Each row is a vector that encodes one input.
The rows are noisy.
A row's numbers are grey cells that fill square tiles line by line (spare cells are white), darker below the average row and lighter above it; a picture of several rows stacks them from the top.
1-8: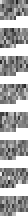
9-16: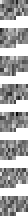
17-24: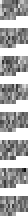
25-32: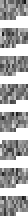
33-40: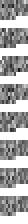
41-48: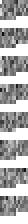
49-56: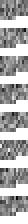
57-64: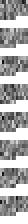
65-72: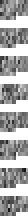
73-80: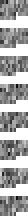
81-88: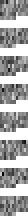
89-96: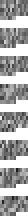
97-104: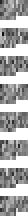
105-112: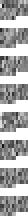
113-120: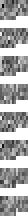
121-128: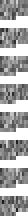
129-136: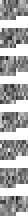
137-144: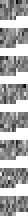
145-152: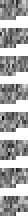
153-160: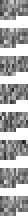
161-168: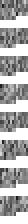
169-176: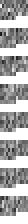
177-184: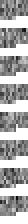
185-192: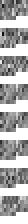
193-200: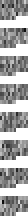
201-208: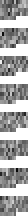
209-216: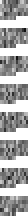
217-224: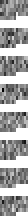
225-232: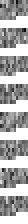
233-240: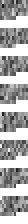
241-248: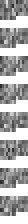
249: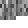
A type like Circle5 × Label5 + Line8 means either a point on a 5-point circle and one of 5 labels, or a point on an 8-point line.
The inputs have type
Line9 × (Tree8 + Unit) + List3(Line8).
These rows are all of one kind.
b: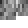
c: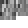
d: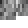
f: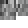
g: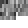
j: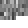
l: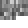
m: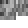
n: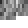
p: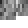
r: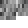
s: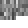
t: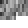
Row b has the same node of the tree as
d, n, p and r.
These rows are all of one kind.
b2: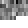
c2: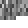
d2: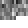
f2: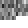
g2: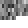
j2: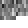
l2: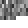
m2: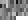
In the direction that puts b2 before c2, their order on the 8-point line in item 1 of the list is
g2, f2, j2, d2, b2, m2, c2, l2.
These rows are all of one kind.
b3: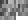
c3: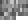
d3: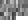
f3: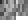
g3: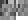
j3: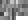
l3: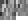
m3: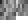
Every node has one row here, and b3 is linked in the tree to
c3, f3 and g3.
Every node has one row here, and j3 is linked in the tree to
c3 and d3.
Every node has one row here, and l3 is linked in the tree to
g3.
